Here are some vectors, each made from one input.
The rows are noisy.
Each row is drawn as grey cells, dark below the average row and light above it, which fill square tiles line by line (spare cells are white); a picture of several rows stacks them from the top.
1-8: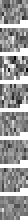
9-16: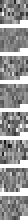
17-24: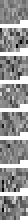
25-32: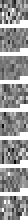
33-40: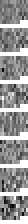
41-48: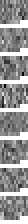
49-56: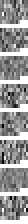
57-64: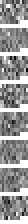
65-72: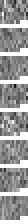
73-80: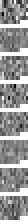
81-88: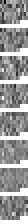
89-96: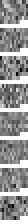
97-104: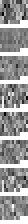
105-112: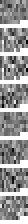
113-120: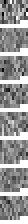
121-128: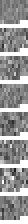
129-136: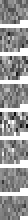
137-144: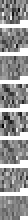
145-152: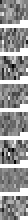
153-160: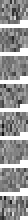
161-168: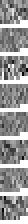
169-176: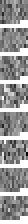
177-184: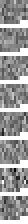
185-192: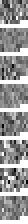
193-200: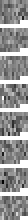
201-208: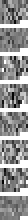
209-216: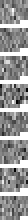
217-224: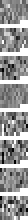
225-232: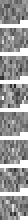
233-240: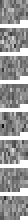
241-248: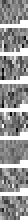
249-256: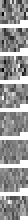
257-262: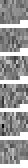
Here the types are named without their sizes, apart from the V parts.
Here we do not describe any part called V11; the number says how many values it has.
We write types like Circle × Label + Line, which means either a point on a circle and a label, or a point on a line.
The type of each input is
List(Circle) × V11.
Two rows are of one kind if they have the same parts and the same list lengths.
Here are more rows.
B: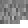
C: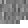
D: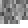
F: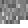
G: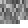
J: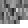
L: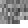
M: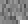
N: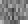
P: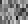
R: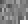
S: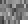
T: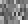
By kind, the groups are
B, G, T
C, F, M, R
D, J, N
L, P, S

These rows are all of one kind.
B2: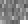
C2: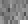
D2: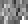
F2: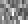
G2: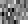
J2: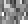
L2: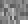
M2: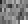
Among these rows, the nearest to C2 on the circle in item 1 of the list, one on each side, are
D2 and M2.
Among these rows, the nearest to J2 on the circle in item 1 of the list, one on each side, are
F2 and G2.
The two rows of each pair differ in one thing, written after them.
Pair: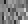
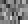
the value of V11
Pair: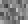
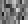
the value of V11
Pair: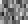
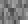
the value of V11
